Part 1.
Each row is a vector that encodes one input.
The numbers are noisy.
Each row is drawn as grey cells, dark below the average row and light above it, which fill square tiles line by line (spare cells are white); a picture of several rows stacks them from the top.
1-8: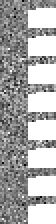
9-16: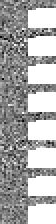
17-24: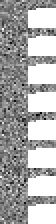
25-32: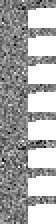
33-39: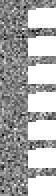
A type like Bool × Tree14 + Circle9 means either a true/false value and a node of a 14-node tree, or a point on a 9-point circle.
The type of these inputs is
Bool × Label4.
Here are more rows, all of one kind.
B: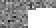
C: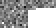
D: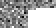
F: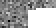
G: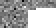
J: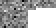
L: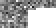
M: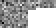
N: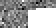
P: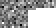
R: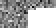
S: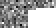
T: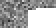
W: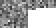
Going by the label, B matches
F, G and J.
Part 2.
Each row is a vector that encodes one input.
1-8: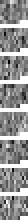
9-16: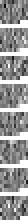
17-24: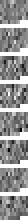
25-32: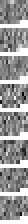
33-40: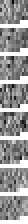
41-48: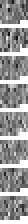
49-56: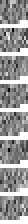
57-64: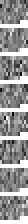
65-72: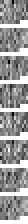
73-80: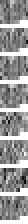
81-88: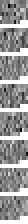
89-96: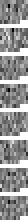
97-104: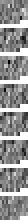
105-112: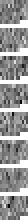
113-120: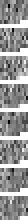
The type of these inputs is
Circle9 + Tree14.
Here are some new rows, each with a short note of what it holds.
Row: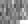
a node of a 14-node tree
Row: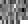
a point on a 9-point circle
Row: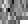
a point on a 9-point circle
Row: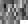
a point on a 9-point circle
